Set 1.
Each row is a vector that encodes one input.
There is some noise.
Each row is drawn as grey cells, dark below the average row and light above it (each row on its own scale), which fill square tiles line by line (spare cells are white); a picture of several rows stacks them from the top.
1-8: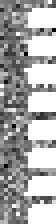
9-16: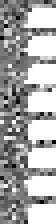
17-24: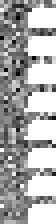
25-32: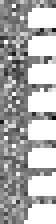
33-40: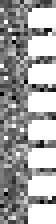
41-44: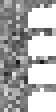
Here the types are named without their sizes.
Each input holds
a label.
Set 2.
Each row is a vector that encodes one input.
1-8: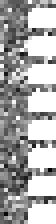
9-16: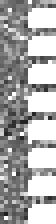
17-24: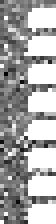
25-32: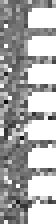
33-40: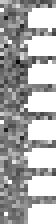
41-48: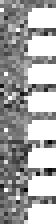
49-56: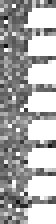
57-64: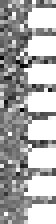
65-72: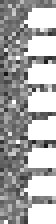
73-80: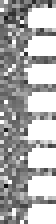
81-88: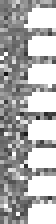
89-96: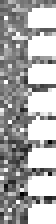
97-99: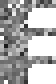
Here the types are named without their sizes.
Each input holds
a label.
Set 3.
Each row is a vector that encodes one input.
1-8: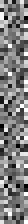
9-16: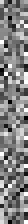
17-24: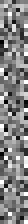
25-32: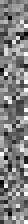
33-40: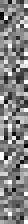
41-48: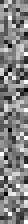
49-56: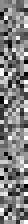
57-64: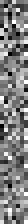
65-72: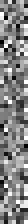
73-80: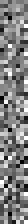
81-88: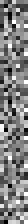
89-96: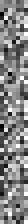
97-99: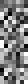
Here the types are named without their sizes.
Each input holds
three true/false values.
